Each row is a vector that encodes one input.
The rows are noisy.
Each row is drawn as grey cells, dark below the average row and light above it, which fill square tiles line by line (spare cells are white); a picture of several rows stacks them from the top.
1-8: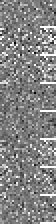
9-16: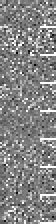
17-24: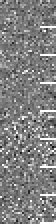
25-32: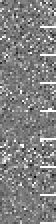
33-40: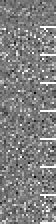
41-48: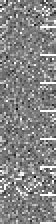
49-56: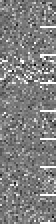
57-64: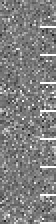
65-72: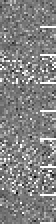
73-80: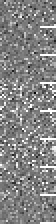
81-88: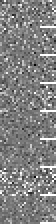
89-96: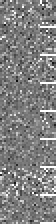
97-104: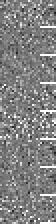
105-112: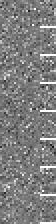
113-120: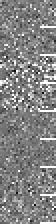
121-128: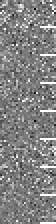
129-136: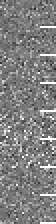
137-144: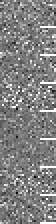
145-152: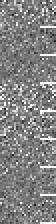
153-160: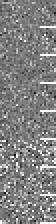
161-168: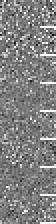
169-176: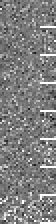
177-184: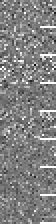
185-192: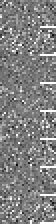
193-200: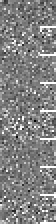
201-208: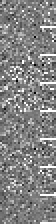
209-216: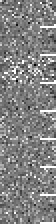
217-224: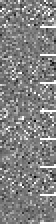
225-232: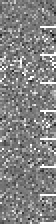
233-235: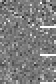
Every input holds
a point on an 11-point line and a node of a 9-node tree, together with either a point on a 14-point line, or a node of a 10-node tree.
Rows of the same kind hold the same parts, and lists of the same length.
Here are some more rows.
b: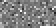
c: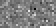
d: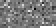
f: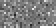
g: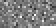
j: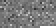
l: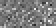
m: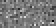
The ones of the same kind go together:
b, c, f, j, l
d, g, m

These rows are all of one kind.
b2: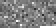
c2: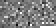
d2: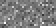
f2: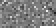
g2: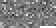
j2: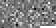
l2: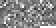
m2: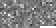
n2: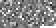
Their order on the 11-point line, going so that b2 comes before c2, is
b2, m2, c2, g2, f2, n2, j2, l2, d2.
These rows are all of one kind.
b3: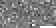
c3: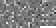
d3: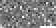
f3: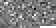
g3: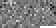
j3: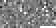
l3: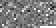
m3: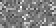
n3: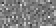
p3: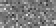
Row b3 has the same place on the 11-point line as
c3 and l3.
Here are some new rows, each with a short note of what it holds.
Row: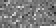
a point on an 11-point line, a node of a 9-node tree and a node of a 10-node tree
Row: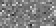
a point on an 11-point line, a point on a 14-point line and a node of a 9-node tree
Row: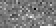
a point on an 11-point line, a node of a 9-node tree and a node of a 10-node tree
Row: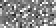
a point on an 11-point line, a point on a 14-point line and a node of a 9-node tree
